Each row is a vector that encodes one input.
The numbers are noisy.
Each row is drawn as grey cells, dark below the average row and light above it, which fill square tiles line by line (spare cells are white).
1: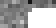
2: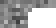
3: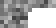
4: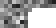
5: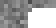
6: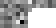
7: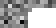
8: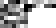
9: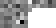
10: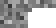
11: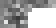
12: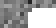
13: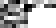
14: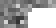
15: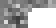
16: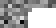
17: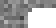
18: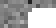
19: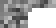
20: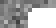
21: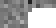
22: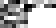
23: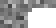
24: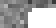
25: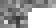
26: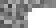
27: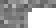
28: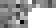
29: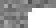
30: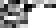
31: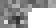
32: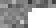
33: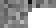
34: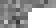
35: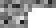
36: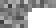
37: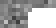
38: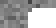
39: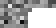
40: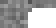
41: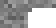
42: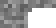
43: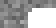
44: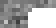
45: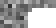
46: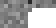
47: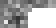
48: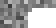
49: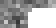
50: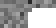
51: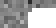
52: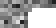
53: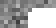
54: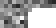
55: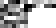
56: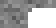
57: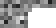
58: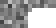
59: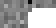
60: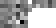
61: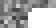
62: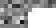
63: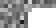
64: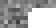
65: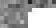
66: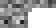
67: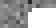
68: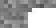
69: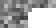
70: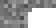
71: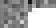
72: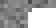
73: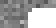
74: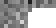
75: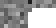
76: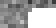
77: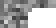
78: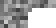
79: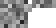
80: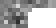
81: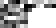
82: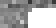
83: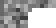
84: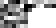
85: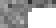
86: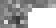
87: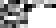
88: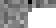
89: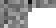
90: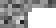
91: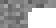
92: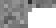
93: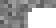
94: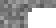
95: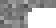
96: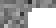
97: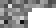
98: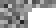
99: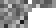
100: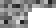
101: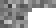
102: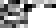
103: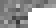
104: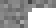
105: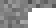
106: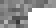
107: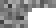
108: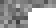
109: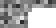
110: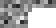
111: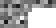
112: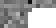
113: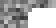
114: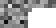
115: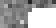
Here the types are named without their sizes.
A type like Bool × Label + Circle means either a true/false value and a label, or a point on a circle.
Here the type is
Bool × Tree + Unit.
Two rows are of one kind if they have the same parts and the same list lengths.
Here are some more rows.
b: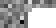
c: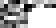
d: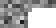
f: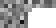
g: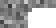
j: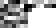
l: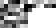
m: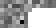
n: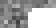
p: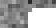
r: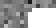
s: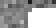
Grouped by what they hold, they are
b, d, f, g, m, n, p, r, s
c, j, l

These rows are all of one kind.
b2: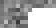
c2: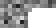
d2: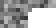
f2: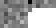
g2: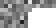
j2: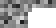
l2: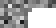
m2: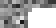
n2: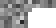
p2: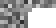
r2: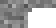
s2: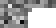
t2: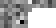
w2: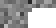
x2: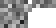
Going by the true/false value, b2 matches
d2, f2, r2 and w2.
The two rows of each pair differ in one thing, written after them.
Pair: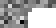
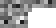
the node of the tree
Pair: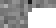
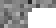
the node of the tree
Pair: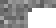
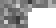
the node of the tree
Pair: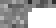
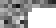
the true/false value
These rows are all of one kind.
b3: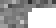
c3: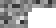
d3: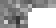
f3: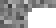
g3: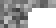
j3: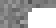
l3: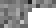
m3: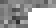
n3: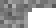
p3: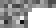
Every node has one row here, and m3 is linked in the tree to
d3, g3 and j3.
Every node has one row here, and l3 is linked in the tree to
p3.
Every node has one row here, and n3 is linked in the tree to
f3 and j3.
